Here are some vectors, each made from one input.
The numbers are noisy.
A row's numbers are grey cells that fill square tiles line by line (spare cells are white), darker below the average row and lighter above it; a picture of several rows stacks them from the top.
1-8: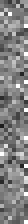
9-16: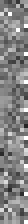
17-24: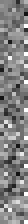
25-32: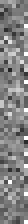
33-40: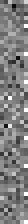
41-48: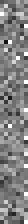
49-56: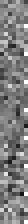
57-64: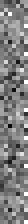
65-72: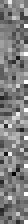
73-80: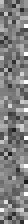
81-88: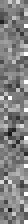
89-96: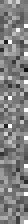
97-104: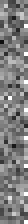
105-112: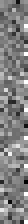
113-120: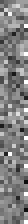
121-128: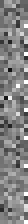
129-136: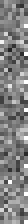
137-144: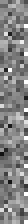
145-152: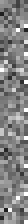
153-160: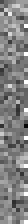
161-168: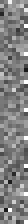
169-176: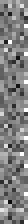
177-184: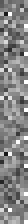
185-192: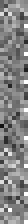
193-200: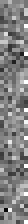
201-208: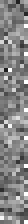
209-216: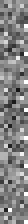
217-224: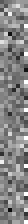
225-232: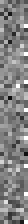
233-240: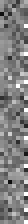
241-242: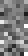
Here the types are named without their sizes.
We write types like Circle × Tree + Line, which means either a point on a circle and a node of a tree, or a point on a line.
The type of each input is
(Bool × Bool × Bool × Bool + Unit) × Line + Tree.
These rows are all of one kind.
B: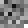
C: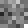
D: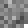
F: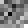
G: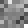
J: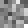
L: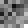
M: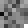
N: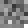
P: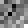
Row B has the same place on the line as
F, L, N and P.
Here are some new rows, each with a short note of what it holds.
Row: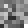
a node of a tree
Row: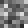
a node of a tree
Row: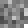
a point on a line and four true/false values
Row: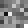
a point on a line
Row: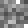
a point on a line and four true/false values
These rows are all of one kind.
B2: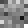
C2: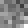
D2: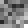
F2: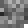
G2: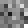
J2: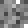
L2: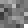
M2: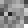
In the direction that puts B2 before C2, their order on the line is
B2, M2, G2, J2, F2, L2, C2, D2.
